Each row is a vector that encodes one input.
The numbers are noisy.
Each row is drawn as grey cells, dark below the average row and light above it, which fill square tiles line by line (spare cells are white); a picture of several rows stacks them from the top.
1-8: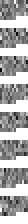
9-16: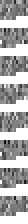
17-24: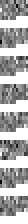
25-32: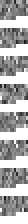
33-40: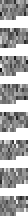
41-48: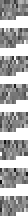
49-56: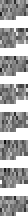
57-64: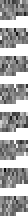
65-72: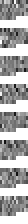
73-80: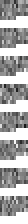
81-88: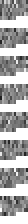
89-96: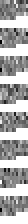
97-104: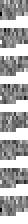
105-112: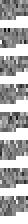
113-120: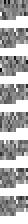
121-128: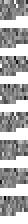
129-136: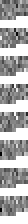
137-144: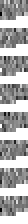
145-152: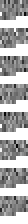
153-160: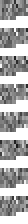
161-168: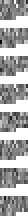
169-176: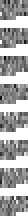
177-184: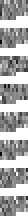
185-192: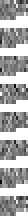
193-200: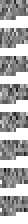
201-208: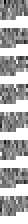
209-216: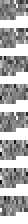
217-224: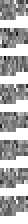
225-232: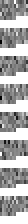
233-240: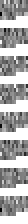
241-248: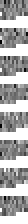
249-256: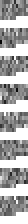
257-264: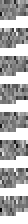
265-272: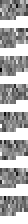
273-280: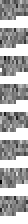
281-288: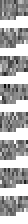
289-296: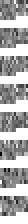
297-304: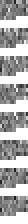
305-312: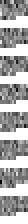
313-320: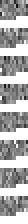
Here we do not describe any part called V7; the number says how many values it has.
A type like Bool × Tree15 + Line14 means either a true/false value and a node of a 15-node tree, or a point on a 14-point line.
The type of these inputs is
(Bool × V7 + Unit) × Line11.
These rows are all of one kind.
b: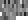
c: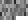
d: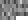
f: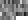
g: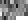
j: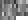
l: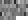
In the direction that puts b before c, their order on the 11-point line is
g, b, f, d, j, l, c.
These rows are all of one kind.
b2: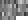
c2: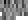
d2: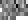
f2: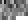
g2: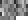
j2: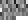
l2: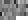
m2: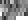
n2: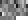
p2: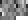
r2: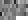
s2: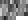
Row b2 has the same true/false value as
c2, l2 and r2.
